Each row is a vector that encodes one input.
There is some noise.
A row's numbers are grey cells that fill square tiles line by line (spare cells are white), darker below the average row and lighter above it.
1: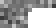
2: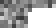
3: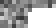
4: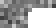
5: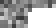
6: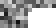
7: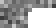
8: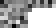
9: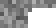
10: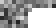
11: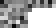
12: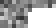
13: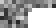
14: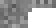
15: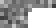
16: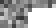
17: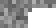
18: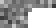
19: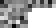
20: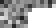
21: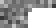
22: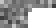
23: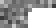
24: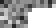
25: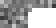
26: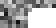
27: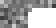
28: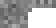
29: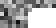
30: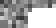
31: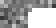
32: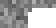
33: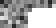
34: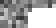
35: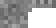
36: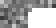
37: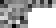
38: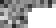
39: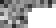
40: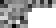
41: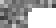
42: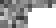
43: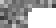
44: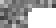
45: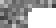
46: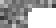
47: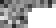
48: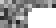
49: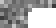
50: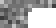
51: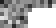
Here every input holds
a point on an 8-point line.
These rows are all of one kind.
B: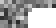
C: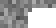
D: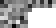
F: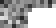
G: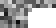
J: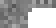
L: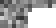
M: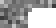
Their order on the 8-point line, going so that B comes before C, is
G, B, M, J, C, L, F, D.
